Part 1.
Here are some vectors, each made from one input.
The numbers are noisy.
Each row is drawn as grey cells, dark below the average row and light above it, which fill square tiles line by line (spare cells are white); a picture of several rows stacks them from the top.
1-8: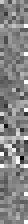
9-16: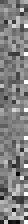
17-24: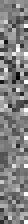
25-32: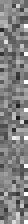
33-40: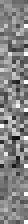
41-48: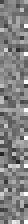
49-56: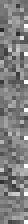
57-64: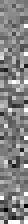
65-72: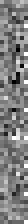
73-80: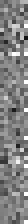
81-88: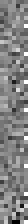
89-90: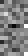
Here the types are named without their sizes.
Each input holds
a list of points on a line.
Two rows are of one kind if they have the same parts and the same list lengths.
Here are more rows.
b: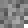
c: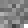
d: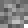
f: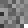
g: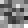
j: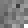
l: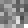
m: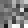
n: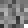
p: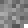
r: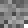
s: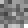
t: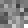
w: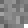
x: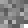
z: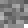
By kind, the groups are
b, d, f, j, n, r, s, t, x
c, l, m, p, w
g, z

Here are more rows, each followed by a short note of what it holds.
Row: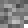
a list of two items
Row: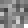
a list of one item
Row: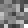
the empty list
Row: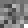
the empty list
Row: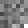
a list of two items
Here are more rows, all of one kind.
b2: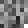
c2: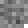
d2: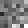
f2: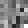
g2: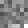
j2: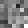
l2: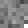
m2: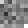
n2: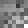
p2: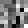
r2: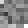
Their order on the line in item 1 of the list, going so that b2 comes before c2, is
b2, j2, l2, d2, m2, p2, c2, g2, f2, r2, n2.
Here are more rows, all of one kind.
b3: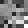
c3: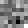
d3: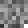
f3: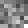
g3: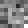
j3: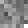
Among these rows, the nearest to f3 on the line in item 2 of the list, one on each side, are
b3 and d3.
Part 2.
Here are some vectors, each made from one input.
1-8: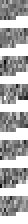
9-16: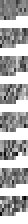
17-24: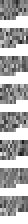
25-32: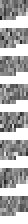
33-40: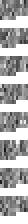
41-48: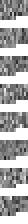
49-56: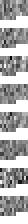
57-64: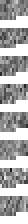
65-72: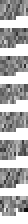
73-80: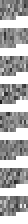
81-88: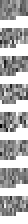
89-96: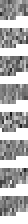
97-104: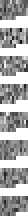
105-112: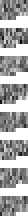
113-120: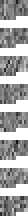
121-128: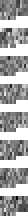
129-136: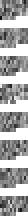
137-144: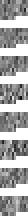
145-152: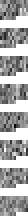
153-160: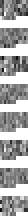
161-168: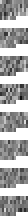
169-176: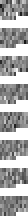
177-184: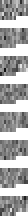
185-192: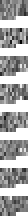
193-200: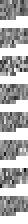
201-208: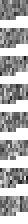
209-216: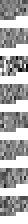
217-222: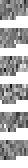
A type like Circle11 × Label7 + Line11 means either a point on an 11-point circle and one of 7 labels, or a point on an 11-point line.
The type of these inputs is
(Bool × Bool × Bool + Unit) × (Tree8 + Unit).
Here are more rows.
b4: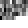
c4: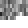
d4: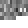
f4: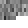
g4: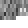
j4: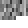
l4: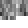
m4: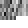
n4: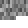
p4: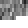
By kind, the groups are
b4, p4
c4, f4, l4, n4
d4, g4
j4, m4

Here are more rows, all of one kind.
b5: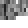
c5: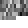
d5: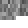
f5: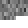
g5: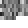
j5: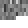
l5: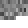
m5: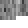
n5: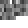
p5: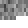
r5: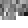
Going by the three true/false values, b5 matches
f5, g5 and l5.
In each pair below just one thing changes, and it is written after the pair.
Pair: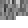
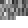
the node of the tree
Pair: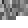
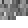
one of the three true/false values
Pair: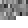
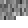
the node of the tree
